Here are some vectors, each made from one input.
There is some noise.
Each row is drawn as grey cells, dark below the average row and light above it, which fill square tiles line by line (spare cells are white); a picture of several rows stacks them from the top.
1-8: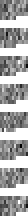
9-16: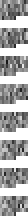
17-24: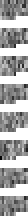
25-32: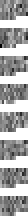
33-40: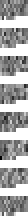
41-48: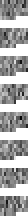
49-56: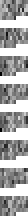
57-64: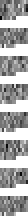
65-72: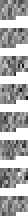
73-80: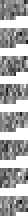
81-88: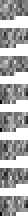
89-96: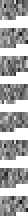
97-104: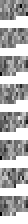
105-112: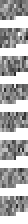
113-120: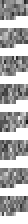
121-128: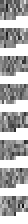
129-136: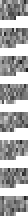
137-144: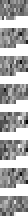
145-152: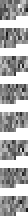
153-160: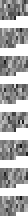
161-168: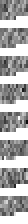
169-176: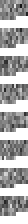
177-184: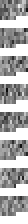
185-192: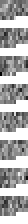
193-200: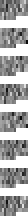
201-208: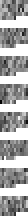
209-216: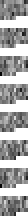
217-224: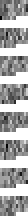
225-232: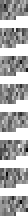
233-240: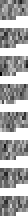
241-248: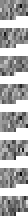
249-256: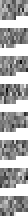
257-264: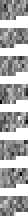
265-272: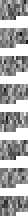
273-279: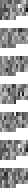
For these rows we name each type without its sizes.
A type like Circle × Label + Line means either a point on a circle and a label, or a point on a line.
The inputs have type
Circle + Line.
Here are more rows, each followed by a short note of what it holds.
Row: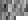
a point on a line
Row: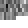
a point on a line
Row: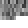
a point on a circle
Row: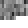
a point on a circle
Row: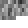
a point on a circle
